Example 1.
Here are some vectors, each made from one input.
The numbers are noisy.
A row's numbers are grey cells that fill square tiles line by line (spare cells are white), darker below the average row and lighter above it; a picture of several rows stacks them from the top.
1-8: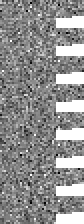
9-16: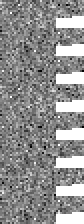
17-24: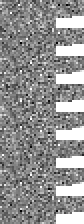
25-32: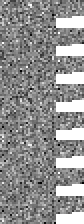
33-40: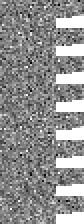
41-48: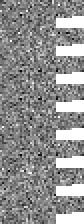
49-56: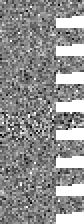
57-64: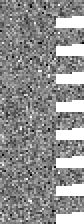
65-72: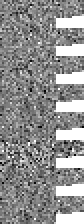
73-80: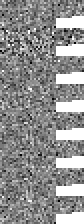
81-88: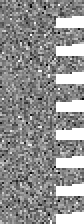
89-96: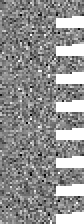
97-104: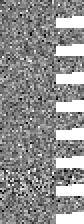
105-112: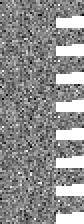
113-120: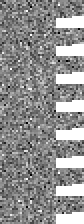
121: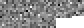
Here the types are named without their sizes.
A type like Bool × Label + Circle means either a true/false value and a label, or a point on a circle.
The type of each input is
Bool × Bool × Bool + Tree + Unit.
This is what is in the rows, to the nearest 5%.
About 5% of them hold a fixed value. About 50% of them hold a node of a tree. The rest hold three true/false values.
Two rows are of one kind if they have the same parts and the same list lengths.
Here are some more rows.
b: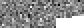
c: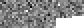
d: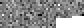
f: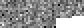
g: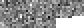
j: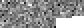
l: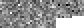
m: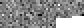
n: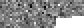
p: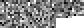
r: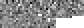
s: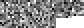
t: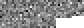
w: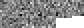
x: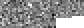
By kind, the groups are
b, f, g, j, l, r, t, x
c, d, m, n, w
p, s

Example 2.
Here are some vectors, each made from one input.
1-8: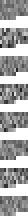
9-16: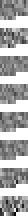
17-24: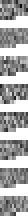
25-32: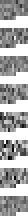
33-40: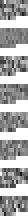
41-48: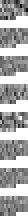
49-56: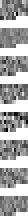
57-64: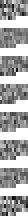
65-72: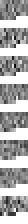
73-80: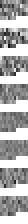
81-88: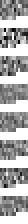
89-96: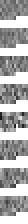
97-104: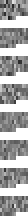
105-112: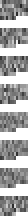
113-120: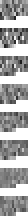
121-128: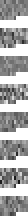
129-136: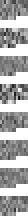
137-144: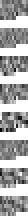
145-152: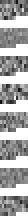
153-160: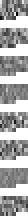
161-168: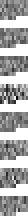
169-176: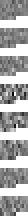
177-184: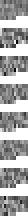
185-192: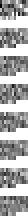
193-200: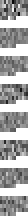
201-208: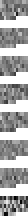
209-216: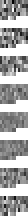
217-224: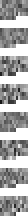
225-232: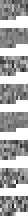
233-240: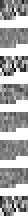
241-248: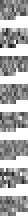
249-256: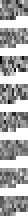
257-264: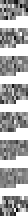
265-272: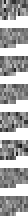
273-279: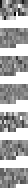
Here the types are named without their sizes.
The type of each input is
(Bool × Bool × Bool + Unit) × Circle.
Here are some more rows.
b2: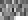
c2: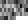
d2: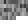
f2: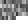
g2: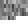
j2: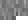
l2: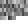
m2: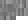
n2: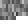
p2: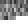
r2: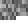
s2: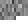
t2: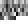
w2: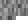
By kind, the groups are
b2, c2, d2, f2, g2, j2, l2, m2, p2, r2, t2, w2
n2, s2

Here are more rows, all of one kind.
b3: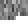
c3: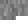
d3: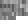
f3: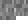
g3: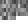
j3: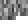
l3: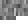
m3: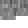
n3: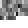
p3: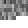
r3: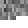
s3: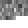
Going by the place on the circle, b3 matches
c3 and p3.
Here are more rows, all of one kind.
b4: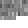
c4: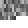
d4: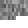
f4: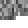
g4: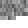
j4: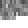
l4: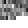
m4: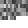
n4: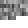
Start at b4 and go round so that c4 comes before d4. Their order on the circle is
b4, c4, g4, j4, d4, m4, n4, l4, f4.
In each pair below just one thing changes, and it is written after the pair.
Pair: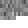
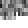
one of the three true/false values
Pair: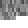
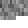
one of the three true/false values
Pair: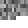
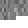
one of the three true/false values
